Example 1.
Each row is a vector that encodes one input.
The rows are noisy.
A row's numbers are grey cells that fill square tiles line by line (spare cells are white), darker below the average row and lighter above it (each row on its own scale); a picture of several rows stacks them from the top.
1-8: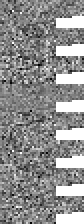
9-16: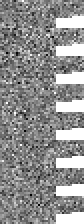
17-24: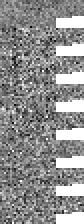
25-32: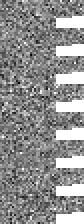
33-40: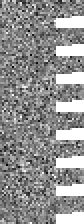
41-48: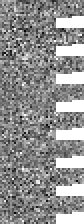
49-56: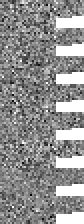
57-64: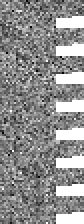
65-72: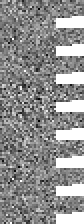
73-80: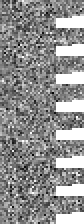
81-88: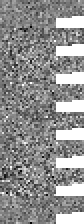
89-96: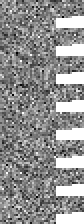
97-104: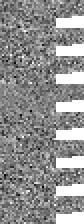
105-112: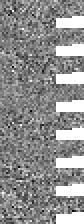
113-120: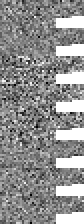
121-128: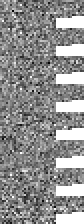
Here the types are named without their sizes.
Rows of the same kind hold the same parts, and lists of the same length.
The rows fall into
2 kinds.
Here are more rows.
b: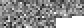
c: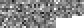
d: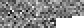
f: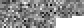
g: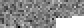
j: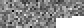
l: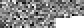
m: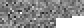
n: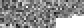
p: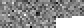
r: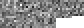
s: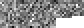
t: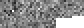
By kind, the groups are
b, j, l, p, r, s
c, d, f, g, m, n, t

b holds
a label and a point on a line.
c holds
a node of a tree.
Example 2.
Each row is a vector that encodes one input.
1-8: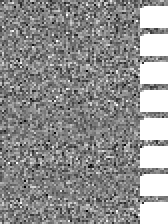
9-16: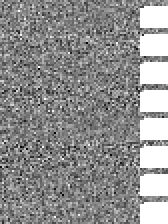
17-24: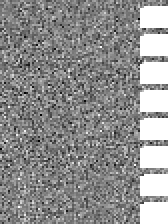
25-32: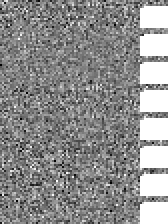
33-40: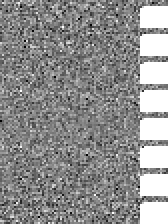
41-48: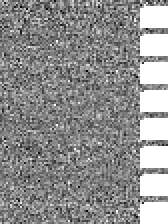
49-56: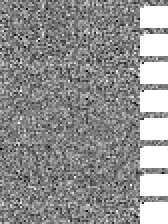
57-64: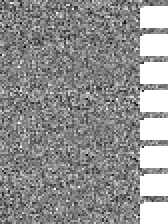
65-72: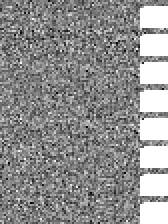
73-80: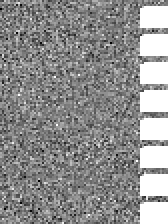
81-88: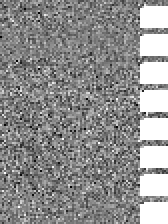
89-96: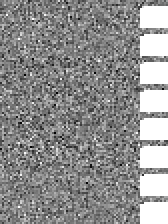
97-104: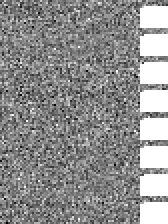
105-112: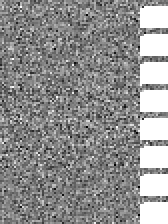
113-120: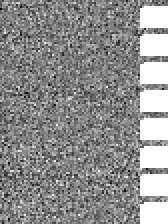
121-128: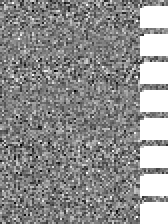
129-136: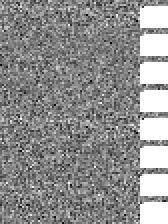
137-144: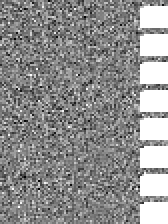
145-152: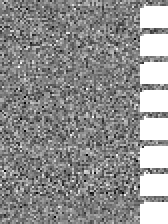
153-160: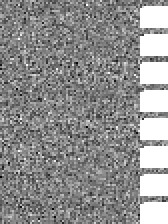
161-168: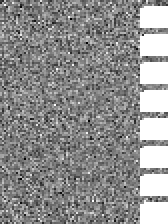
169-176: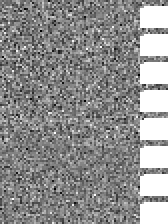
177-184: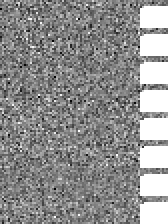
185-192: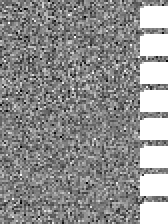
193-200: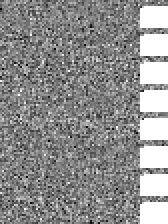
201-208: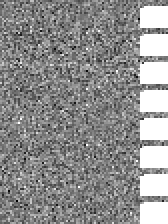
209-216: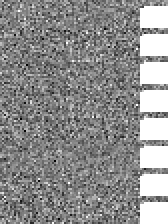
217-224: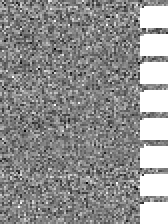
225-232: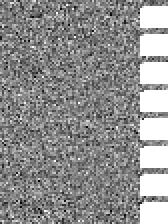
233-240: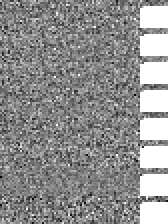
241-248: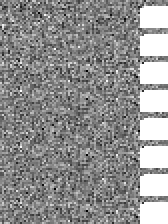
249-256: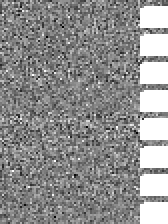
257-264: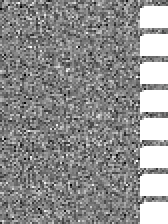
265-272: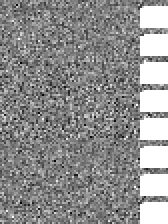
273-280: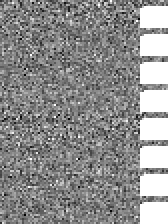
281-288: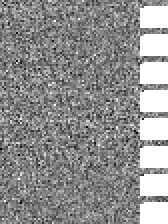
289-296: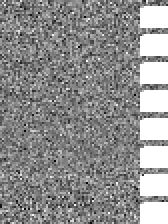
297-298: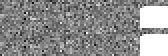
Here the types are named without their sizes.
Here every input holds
either two labels, or a point on a line.
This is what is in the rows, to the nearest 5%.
About 70% of them hold two labels. The rest hold a point on a line.
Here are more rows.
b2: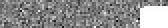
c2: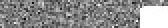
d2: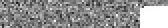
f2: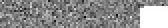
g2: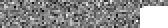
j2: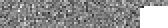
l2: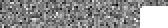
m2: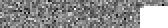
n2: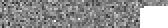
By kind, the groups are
b2, c2, f2, g2, l2, m2
d2, j2, n2

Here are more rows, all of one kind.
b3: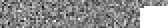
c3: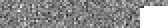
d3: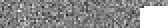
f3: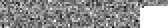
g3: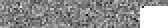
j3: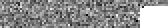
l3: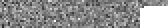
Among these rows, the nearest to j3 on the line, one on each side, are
f3 and g3.
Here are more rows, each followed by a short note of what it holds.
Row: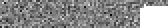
two labels
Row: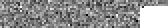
a point on a line
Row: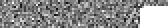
two labels
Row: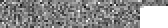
two labels
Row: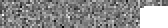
two labels
